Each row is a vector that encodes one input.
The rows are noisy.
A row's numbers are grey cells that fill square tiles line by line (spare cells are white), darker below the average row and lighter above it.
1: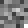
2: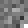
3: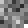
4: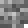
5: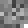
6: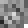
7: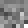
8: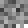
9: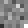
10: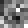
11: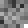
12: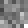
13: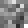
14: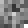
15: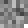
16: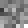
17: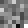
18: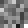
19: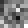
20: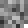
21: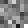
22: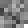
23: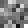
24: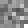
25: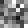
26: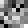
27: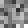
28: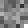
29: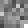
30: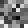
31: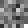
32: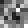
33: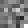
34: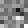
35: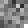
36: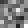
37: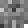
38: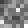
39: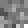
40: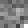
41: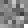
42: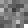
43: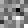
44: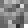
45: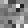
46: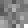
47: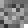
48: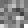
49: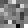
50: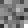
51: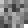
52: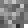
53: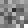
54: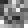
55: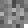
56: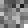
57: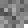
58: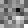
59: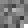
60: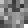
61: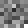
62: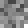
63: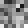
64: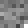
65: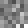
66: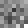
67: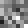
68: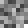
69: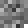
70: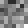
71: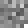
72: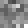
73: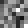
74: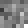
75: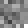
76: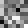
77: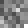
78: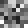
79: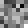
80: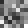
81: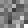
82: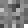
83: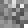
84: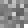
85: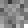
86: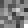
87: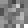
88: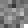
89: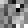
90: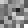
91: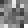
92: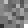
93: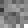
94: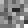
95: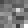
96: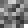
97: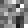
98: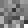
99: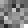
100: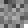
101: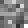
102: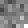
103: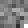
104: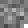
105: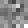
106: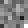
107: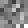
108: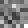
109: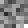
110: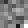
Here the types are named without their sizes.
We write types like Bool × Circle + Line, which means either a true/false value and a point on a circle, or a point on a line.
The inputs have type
Bool × (Line + Tree).
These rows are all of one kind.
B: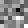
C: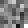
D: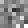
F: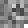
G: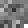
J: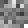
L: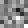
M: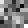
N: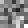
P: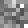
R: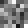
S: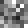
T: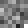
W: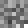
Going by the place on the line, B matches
C, R and T.
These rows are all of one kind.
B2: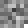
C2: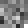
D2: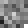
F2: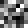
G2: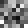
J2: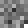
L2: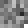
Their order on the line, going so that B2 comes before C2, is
J2, G2, F2, D2, B2, L2, C2.
